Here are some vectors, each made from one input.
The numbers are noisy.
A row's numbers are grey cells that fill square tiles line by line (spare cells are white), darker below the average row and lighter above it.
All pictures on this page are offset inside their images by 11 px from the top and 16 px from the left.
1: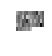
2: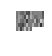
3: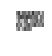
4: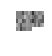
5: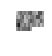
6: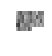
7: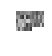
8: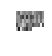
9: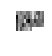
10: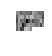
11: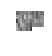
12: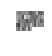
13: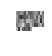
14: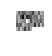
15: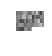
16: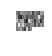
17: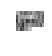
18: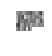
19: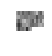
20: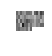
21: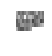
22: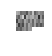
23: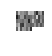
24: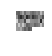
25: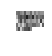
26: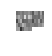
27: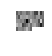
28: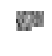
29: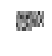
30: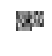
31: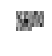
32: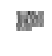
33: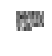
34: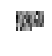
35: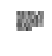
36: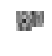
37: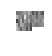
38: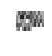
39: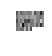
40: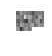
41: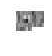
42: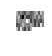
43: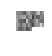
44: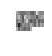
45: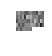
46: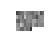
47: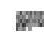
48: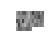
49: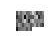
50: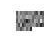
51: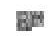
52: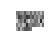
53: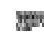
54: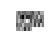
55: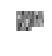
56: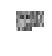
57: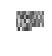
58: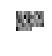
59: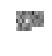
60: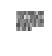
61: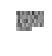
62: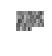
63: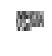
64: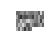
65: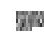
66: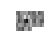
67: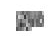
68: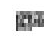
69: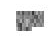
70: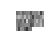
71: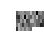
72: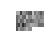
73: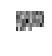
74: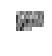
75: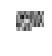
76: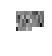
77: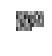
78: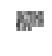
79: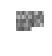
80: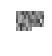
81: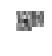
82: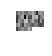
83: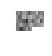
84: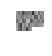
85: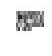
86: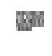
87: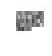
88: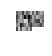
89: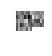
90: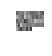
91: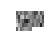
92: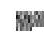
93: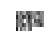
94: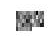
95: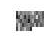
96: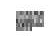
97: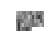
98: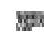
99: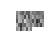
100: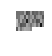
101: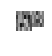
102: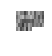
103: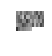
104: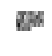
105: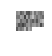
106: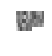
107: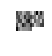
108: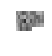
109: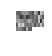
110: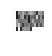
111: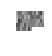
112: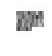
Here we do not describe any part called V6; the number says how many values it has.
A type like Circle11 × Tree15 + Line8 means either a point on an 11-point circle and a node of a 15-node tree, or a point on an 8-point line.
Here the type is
Line4 × Line4 × Line5 × V6.
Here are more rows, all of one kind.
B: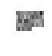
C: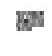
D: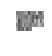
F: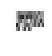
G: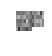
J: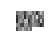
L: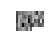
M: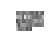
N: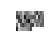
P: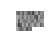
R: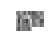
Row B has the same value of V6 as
C, G, L and M.
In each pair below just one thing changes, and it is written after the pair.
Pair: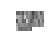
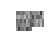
the place on the 5-point line
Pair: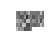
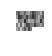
the place on one of the two 4-point lines
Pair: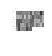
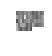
the place on the 5-point line
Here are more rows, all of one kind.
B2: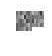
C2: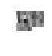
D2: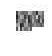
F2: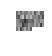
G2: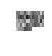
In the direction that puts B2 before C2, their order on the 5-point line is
B2, F2, C2, D2, G2.
